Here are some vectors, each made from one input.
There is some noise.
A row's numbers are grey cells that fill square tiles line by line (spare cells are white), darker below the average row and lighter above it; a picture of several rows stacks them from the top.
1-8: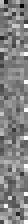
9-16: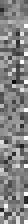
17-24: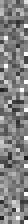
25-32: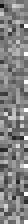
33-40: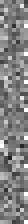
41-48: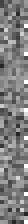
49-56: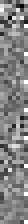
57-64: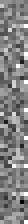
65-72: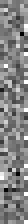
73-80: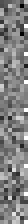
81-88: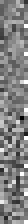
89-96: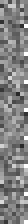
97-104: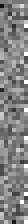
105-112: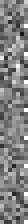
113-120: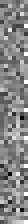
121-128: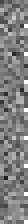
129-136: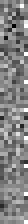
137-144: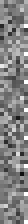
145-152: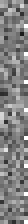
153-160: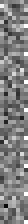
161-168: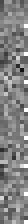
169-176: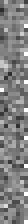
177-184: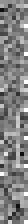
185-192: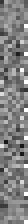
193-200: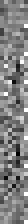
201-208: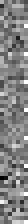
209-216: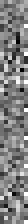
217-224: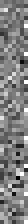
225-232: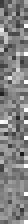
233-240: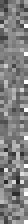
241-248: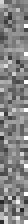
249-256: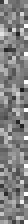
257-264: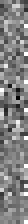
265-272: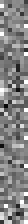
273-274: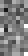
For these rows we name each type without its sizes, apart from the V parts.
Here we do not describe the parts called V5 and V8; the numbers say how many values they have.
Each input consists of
a true/false value and a value of V8, together with either a point on a line, or a value of V5.
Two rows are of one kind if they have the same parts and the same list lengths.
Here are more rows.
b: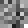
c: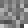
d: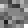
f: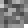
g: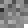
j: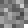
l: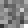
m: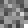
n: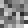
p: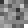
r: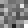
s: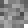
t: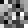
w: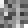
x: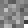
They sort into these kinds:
b, c, d, f, g, n, r, w, x
j, l, m, p, s, t

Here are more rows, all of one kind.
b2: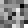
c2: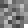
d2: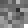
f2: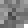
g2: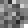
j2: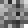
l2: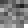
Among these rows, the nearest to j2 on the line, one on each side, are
g2 and l2.
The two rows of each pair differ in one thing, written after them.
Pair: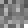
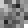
the true/false value
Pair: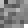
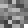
the value of V8
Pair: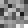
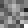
the true/false value
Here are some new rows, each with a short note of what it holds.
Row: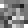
a true/false value, a value of V5 and a value of V8
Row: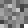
a true/false value, a value of V5 and a value of V8
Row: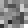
a point on a line, a true/false value and a value of V8
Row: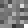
a true/false value, a value of V5 and a value of V8
